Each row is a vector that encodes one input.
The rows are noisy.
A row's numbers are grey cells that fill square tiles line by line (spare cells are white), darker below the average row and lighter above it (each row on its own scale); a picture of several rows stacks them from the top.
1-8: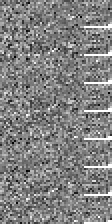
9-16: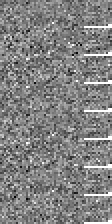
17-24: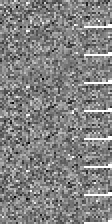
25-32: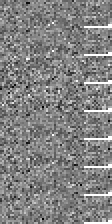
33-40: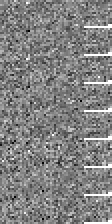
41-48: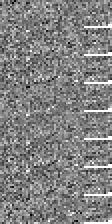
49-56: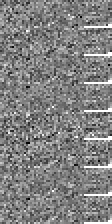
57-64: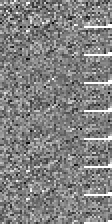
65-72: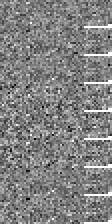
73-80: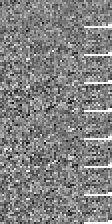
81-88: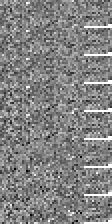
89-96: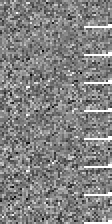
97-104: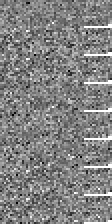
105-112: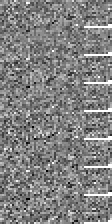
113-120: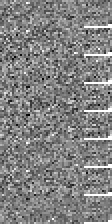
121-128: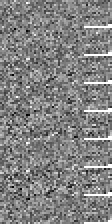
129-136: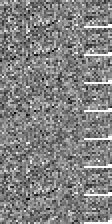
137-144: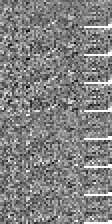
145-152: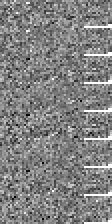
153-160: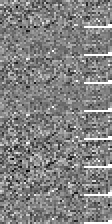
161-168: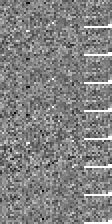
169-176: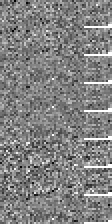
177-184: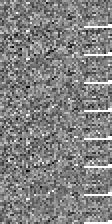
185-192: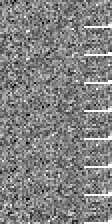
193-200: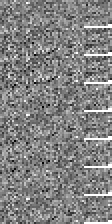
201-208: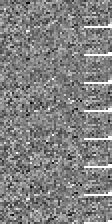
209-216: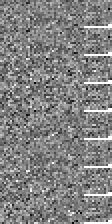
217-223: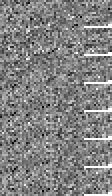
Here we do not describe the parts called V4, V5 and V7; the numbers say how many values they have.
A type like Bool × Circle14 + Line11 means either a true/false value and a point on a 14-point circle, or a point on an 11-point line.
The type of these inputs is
Bool × V4 × V7 + (Circle8 × Circle8 + Unit) × V5.
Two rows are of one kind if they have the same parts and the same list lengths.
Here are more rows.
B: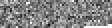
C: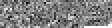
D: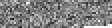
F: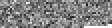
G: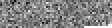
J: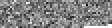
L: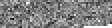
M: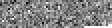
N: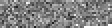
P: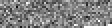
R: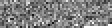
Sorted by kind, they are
B, D, F, J, L, N, P, R
C
G, M

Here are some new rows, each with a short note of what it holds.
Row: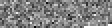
a true/false value, a value of V4 and a value of V7
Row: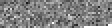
a point on each of two 8-point circles and a value of V5
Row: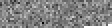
a value of V5
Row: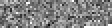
a true/false value, a value of V4 and a value of V7
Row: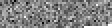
a value of V5
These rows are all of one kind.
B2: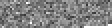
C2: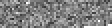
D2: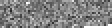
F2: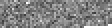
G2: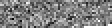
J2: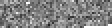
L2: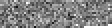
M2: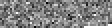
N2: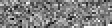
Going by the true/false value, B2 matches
C2, F2 and J2.
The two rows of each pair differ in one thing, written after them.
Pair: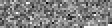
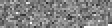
the true/false value
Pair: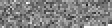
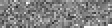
the value of V7
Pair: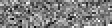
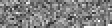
the true/false value
